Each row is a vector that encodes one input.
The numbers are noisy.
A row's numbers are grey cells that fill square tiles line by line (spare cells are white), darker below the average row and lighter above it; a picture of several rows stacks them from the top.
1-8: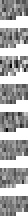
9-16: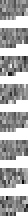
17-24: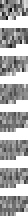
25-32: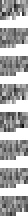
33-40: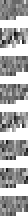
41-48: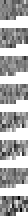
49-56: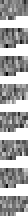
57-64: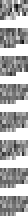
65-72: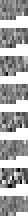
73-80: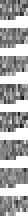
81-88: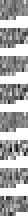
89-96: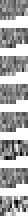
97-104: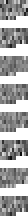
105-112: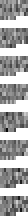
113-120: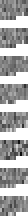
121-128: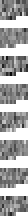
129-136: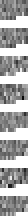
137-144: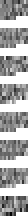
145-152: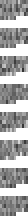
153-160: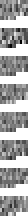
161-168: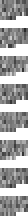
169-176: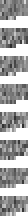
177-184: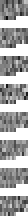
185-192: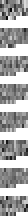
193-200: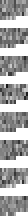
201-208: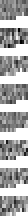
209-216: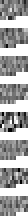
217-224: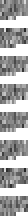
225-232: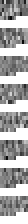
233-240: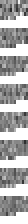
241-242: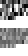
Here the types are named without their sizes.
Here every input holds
three true/false values.
